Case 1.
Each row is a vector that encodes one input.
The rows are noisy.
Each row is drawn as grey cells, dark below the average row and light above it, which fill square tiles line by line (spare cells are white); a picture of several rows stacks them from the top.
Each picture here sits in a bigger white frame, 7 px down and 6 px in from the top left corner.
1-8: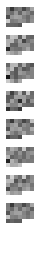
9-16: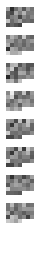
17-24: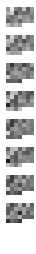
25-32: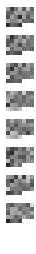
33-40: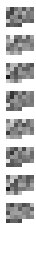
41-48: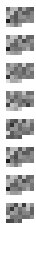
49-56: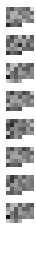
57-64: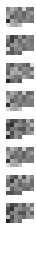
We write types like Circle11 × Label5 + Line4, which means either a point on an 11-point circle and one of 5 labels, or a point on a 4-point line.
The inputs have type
Tree7 + Tree9.
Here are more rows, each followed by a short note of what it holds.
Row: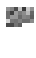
a node of a 9-node tree
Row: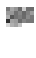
a node of a 7-node tree
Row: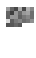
a node of a 9-node tree
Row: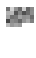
a node of a 7-node tree
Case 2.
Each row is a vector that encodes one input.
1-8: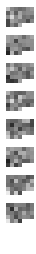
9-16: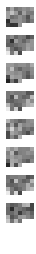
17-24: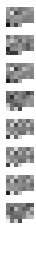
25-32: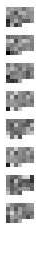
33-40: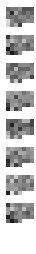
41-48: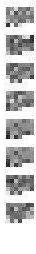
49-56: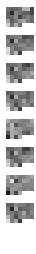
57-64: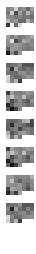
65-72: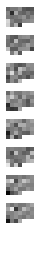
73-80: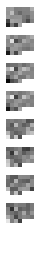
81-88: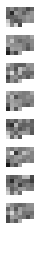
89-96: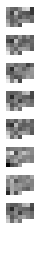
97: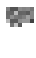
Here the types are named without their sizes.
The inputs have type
Line + Tree.
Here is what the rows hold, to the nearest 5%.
About 45% of them hold a point on a line. The rest hold a node of a tree.
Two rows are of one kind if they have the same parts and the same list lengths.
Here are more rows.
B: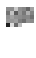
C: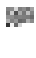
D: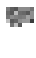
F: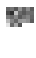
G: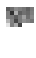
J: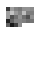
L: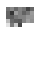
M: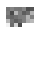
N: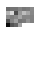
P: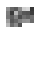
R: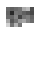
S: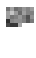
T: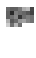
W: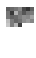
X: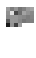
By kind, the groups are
B, C, J, N, S, X
D, F, G, L, M, P, R, T, W

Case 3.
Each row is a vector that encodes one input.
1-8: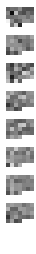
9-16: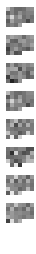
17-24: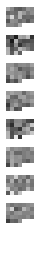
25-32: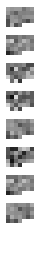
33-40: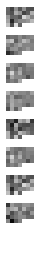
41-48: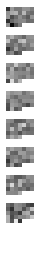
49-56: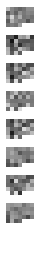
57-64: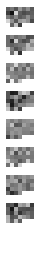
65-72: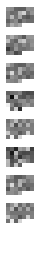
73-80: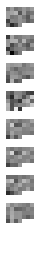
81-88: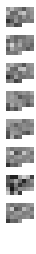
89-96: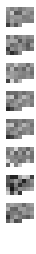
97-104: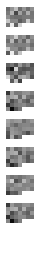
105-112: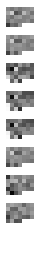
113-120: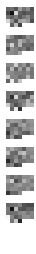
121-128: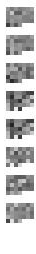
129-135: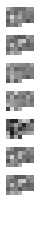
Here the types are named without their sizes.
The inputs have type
Line + Tree.
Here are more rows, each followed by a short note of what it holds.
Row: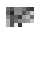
a point on a line
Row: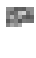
a node of a tree
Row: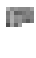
a node of a tree
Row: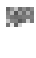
a node of a tree
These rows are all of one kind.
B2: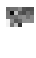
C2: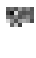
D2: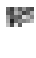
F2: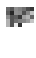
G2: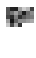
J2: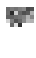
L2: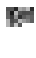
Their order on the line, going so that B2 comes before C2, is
D2, F2, J2, B2, C2, L2, G2.
